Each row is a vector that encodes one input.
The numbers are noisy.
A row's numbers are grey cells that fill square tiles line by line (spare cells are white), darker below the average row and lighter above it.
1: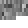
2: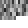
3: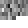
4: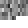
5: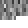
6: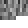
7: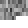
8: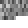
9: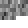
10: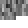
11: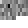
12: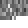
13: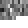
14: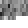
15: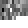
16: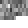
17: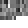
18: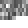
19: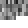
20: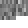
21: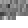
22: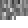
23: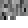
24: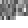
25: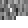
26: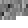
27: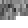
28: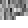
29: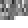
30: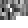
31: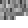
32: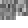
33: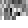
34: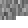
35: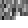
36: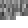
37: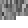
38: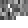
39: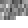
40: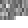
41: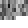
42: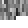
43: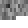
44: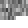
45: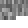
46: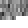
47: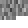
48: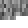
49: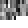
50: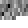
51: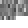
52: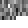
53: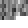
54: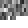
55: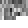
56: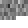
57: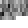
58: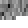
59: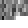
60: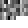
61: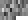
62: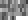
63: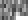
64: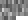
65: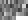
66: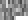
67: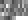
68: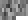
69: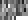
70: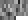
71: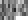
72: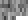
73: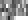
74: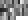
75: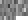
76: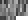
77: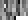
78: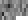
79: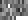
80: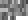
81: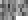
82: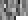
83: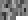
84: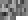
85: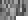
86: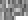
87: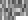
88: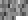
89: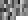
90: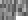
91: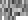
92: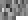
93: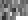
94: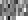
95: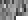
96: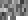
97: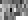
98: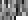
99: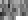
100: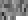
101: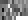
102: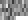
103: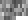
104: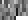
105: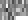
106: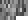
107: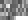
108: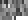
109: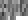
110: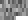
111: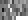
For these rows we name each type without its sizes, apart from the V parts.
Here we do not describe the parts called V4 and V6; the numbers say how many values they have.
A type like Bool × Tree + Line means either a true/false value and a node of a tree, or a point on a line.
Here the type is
Bool × Bool × Bool + Label × V4 + V6.
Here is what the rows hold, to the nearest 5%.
About 20% of them hold a label and a value of V4. About 50% of them hold three true/false values. The rest hold a value of V6.
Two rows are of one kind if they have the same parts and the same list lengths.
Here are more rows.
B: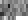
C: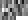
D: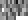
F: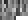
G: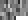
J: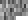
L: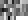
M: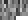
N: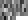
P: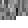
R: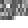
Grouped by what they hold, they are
B, C, D, N
F, G, L, M, P
J, R

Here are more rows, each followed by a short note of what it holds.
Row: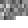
a label and a value of V4
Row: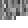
a value of V6
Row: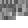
three true/false values
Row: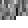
a value of V6
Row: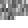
a label and a value of V4
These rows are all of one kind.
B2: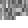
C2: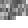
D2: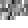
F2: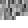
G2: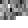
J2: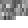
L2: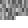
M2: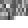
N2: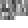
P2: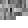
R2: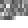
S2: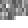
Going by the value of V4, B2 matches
C2 and F2.
